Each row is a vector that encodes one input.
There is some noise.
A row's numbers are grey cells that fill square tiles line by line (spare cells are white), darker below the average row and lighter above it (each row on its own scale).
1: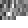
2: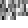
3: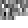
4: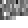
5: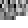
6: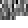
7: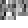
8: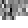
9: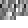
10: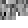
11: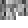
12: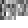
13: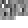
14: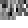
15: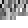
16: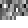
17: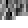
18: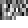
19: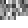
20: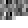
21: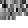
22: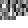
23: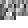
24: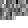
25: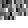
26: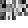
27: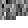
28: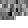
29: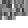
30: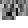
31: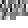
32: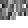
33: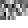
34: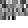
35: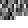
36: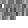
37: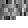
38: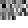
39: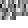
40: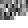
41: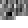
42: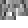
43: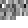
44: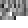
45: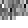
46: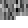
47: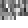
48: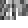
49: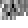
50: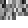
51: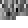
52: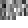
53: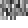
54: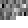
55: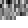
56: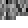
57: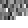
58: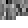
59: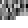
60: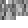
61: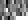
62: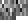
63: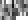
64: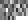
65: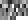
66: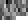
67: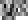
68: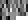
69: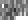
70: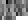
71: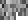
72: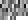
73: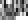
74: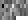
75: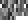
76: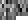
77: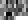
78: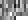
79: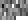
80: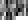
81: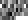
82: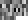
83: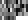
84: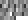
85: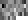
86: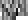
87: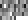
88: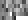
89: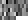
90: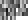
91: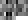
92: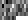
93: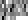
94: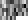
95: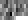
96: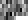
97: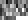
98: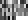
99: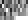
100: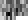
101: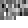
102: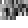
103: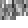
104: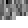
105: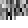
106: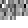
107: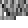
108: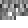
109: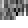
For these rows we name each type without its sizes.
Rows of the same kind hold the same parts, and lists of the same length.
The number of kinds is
2.
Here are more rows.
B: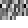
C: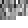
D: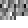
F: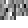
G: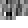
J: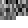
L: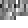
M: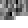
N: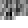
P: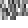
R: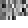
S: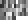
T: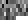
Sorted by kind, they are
B, C, D, G, L, N, P, R, S
F, J, M, T

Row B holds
two labels and three true/false values.
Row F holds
three labels.
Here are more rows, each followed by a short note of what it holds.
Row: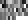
two labels and three true/false values
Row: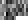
two labels and three true/false values
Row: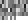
three labels
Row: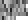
three labels
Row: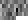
two labels and three true/false values
